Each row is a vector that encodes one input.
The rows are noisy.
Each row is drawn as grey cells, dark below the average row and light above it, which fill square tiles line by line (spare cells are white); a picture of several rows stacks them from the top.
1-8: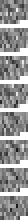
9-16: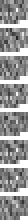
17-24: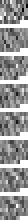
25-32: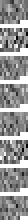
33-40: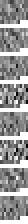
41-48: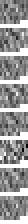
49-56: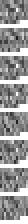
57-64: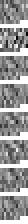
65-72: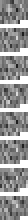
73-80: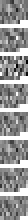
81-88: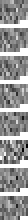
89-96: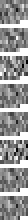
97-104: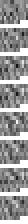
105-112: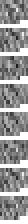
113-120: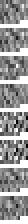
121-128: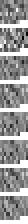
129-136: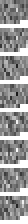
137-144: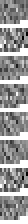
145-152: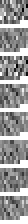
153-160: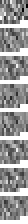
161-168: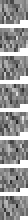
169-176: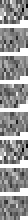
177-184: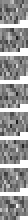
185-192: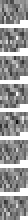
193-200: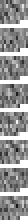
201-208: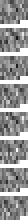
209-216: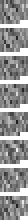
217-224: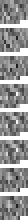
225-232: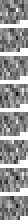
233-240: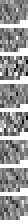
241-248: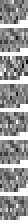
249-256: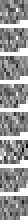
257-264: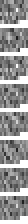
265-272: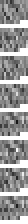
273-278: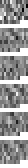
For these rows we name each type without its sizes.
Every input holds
a true/false value, together with either a point on a circle, or a fixed value.
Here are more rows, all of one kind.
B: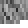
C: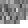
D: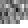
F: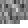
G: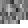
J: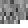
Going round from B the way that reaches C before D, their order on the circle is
B, J, F, G, C, D.
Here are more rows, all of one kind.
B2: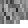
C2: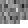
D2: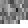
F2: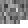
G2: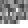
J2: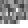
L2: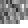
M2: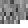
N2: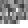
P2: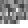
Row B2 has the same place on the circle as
G2, J2, N2 and P2.
